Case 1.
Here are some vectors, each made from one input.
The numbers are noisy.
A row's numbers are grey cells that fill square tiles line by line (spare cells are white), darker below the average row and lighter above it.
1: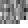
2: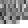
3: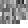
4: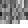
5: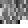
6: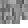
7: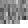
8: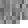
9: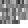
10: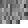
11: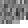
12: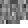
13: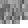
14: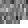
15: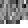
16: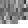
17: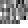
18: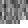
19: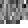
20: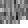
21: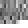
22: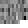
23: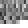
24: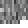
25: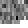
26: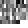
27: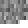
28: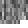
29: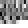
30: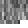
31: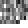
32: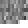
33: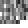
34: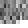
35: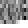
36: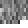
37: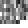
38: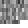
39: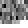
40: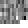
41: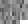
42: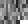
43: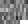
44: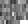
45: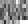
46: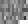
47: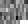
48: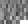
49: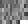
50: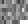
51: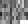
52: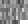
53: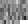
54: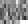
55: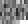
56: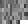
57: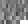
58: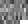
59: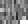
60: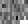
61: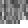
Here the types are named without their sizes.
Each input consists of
either a label, or a point on a line.
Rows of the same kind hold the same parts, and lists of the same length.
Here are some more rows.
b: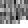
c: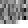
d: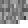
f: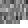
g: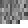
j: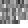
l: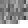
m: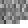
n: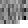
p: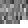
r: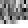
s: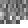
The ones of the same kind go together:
b, f, g, p, s
c, d, j, l, m, n, r

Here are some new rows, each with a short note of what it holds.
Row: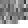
a point on a line
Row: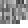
a point on a line
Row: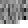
a point on a line
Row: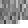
a point on a line
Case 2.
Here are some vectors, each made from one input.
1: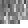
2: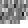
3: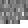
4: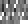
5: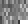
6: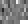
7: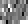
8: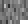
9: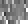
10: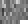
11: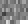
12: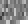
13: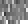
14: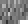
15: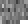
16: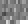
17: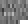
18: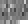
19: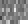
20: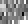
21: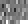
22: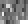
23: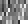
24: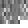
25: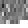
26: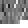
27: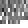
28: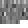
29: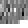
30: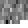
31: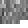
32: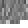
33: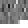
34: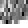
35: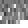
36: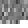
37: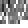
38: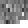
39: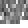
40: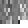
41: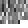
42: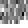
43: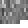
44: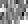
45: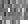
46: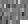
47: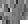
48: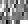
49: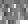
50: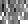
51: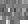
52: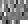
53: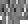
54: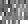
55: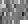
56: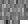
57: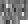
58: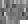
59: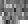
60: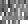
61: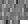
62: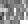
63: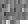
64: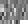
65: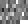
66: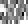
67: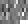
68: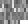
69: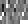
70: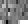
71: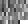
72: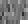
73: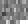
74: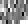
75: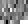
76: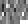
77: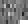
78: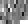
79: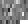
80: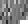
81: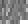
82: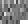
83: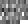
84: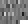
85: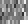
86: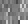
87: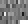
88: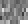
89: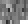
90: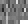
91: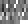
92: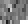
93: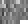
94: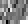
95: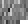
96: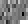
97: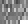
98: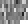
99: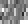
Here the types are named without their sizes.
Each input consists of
a label and a point on a line.
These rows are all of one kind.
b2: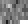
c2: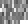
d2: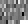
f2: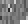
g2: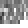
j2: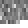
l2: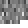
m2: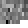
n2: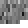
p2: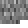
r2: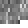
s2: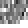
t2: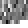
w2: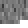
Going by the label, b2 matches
p2, r2 and t2.
